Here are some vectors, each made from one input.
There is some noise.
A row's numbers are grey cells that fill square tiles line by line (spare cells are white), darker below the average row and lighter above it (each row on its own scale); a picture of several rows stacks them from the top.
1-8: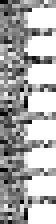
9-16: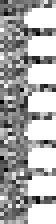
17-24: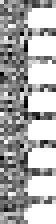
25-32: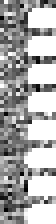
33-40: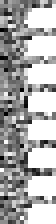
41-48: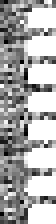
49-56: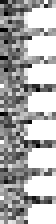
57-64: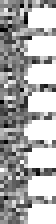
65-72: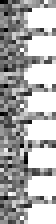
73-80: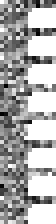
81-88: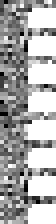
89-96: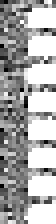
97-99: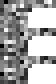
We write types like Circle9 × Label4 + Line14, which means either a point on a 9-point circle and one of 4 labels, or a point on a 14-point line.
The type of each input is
Line4 + Line11.
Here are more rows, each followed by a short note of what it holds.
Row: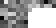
a point on a 4-point line
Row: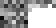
a point on a 4-point line
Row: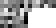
a point on a 4-point line
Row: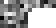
a point on a 4-point line
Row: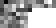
a point on an 11-point line
